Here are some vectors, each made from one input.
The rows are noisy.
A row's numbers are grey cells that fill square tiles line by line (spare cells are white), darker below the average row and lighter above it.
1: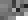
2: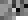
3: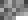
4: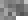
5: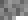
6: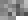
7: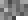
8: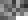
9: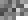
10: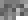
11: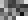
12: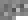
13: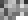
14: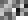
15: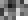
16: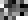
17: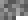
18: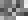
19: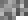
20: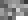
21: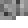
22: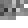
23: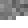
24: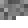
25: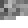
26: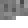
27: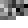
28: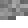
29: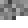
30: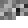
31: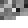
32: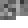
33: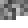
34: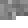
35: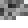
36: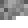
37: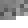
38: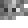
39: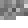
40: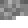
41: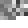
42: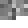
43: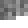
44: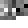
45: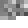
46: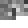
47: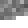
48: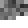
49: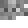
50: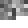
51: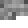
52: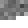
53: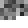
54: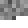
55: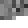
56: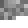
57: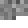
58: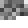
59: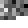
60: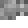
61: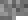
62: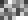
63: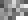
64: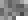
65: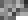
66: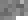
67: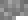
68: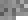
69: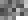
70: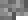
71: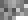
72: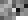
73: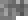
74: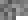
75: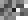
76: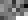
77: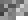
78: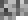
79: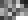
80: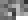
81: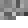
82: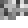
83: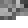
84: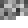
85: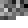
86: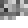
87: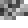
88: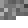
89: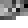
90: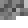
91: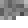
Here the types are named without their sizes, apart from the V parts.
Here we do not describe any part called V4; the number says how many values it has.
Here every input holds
a list of items, each a true/false value and a value of V4.
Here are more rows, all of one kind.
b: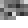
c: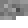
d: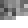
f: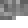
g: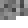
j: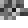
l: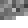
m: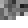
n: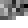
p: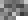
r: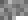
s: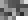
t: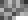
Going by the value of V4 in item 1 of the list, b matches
f, l, p and r.
